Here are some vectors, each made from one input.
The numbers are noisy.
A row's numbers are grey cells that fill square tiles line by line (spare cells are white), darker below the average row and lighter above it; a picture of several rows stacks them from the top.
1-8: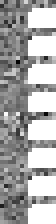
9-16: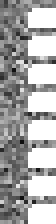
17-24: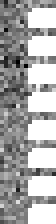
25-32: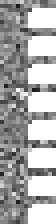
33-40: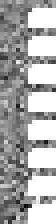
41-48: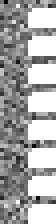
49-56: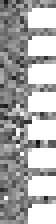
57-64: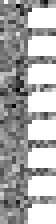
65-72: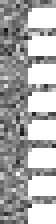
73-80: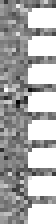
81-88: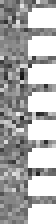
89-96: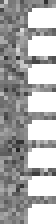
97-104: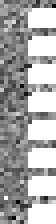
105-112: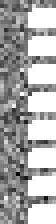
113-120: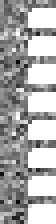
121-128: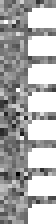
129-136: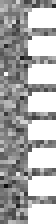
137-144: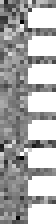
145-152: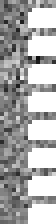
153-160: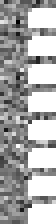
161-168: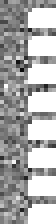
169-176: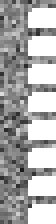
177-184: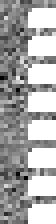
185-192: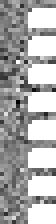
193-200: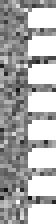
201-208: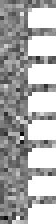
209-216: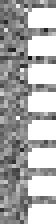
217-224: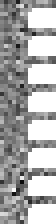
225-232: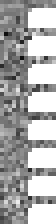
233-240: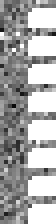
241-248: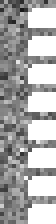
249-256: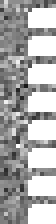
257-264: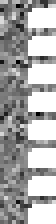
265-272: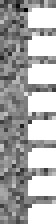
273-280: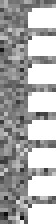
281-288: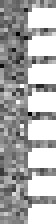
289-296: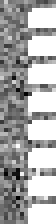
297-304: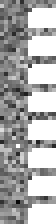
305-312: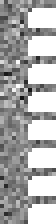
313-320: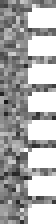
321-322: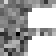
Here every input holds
a list of up to three points on a 4-point line.
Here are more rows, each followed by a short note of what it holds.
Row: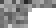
the empty list
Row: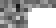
the empty list
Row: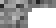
a list of two items
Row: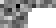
a list of three items
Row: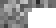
a list of two items
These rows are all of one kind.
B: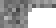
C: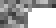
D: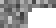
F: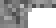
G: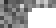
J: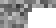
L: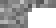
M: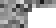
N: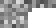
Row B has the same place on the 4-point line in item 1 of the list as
C, D and F.
